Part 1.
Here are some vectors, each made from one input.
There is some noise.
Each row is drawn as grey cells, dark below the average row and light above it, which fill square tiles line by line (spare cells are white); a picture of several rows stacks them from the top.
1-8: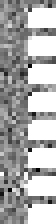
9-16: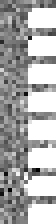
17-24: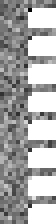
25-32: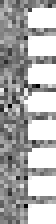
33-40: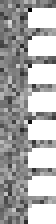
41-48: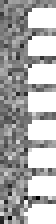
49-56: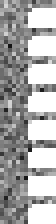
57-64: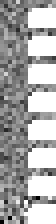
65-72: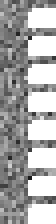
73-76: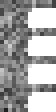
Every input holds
either a fixed value, or three true/false values.
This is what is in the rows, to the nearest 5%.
About 5% of them hold a fixed value. The rest hold three true/false values.
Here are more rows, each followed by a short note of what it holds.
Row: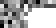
a fixed value
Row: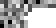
a fixed value
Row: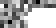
a fixed value
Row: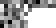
a fixed value
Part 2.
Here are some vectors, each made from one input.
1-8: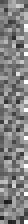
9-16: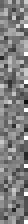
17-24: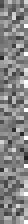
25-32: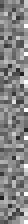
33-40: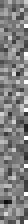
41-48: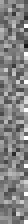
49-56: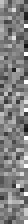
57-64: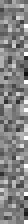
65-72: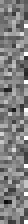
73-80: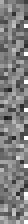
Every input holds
a point on an 8-point line.
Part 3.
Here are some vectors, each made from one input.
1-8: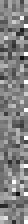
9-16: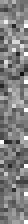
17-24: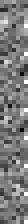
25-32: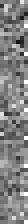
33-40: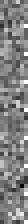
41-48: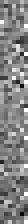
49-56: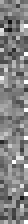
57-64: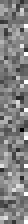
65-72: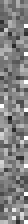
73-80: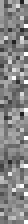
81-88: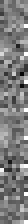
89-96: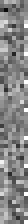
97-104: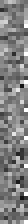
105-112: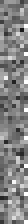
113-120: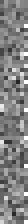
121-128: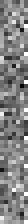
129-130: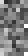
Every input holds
a node of a 16-node tree.
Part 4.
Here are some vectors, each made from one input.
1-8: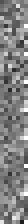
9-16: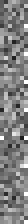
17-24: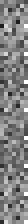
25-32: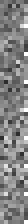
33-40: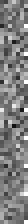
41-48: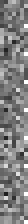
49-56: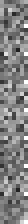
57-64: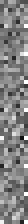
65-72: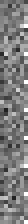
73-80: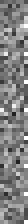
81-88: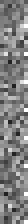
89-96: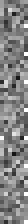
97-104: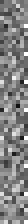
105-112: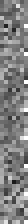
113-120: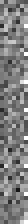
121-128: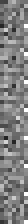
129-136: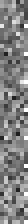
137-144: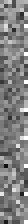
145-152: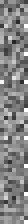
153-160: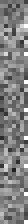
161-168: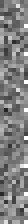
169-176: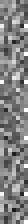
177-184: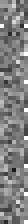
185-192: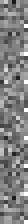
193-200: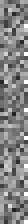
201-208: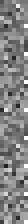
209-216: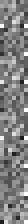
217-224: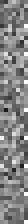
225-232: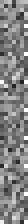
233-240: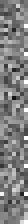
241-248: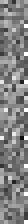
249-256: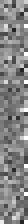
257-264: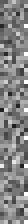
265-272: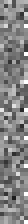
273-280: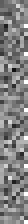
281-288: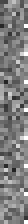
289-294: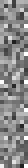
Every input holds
a point on a 9-point line.
